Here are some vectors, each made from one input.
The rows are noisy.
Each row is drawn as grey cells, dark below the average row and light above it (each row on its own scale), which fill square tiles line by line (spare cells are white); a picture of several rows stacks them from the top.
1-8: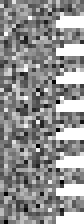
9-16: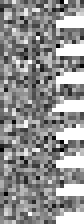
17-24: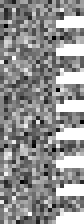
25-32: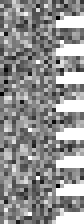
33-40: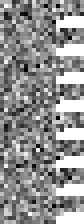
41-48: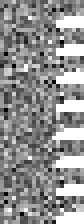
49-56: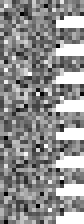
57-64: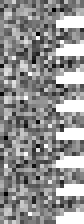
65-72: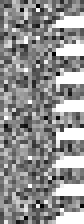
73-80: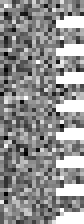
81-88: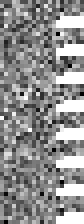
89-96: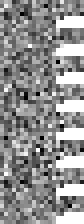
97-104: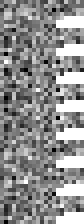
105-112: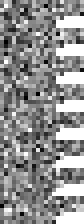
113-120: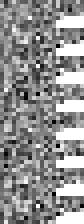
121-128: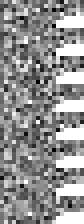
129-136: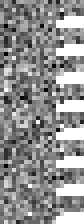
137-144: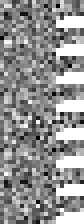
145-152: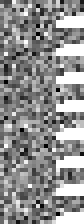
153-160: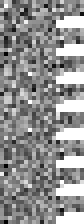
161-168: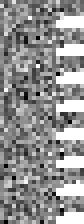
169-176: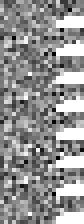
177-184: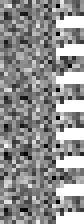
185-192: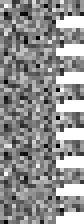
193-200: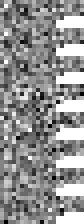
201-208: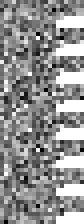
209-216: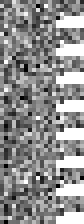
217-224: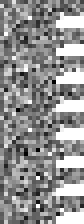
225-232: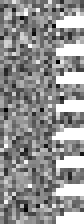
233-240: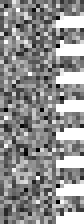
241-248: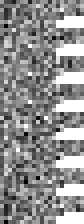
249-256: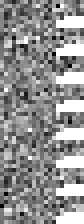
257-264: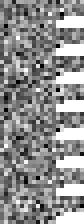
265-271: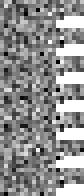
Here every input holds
either a point on a 16-point circle, or a list of up to two points on an 11-point line.
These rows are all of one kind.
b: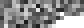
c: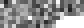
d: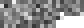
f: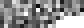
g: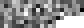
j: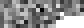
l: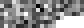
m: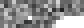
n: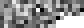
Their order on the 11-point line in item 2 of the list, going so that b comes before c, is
b, n, j, g, m, f, l, c, d.
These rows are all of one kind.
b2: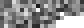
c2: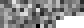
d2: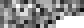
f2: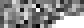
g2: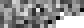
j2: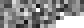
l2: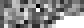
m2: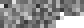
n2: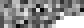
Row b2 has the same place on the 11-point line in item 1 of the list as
f2, j2 and l2.
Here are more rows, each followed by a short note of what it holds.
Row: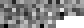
a point on a 16-point circle
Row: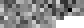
the empty list
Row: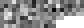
a list of one item
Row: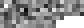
a point on a 16-point circle
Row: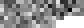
the empty list
